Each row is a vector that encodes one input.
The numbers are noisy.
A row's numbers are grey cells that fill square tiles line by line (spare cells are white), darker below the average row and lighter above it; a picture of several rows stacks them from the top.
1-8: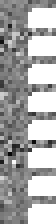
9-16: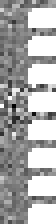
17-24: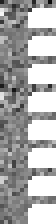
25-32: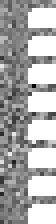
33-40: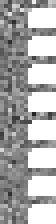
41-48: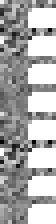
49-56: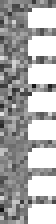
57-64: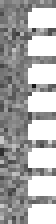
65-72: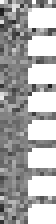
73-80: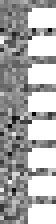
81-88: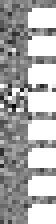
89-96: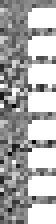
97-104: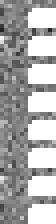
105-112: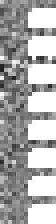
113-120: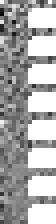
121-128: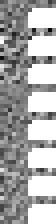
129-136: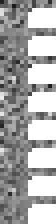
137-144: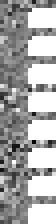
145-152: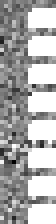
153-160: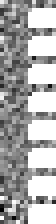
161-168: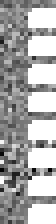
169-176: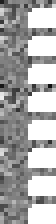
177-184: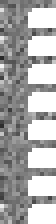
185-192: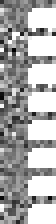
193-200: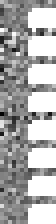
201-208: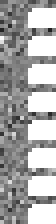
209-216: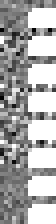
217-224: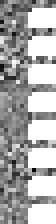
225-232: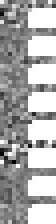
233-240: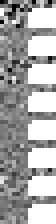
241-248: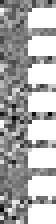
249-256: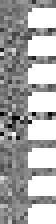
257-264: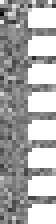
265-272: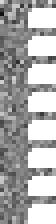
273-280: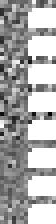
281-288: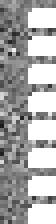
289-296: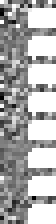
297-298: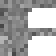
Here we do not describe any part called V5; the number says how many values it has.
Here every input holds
either one of 6 labels and a point on a 4-point line, or one of 10 labels and a value of V5.
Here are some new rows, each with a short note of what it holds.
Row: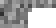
one of 10 labels and a value of V5
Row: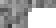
one of 10 labels and a value of V5
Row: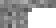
one of 10 labels and a value of V5
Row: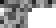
one of 6 labels and a point on a 4-point line
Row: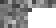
one of 10 labels and a value of V5
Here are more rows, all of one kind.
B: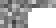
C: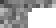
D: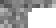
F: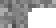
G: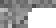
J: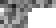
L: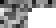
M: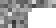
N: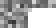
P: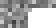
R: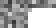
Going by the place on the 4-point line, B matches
G, L, M and P.
